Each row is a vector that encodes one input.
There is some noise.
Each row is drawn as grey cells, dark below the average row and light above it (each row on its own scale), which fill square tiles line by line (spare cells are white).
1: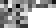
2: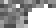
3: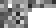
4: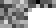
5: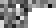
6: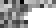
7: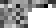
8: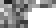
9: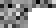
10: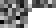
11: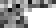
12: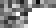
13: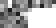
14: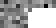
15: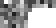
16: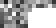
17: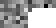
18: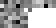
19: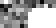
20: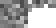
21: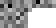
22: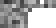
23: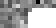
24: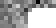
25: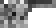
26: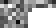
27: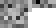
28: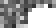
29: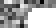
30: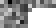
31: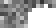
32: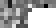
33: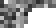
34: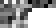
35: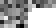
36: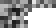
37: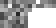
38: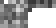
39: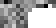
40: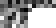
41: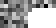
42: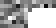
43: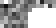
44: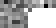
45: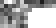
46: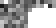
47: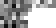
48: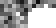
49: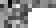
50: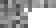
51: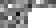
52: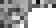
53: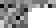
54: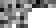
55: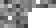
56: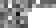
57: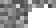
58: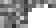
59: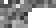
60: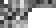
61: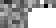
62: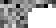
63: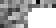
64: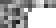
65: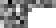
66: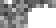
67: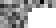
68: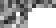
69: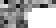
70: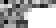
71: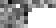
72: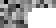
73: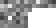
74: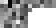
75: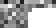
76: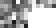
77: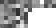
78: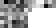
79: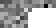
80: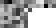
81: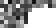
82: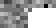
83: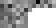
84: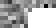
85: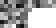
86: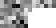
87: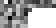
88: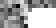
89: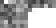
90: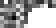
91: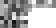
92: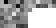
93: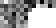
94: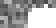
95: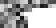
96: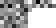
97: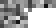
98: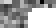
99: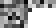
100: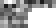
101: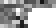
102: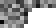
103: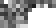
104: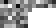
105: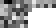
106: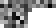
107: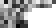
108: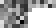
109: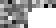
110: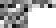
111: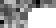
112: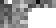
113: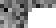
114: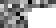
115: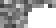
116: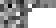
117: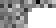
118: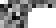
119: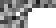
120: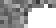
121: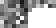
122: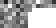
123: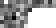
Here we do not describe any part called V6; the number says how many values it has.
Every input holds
a point on a 5-point line, together with either a point on a 5-point circle, or a value of V6.
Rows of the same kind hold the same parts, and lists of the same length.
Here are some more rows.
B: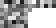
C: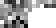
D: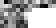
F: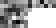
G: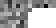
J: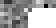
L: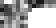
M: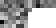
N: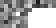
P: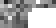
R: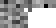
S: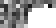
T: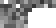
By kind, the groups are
B, C, D, F, J, P, R
G, L, M, N, S, T

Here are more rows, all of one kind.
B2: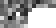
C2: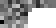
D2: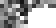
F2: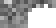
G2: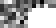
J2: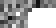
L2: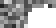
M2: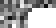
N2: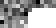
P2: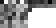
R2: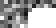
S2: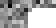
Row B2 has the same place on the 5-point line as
C2, N2 and P2.
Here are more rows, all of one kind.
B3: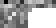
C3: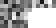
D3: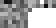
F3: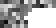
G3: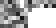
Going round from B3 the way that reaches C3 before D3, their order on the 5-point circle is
B3, F3, C3, G3, D3.
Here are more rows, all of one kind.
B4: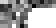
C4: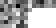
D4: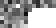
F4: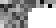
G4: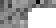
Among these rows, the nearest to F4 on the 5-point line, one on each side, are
B4 and C4.
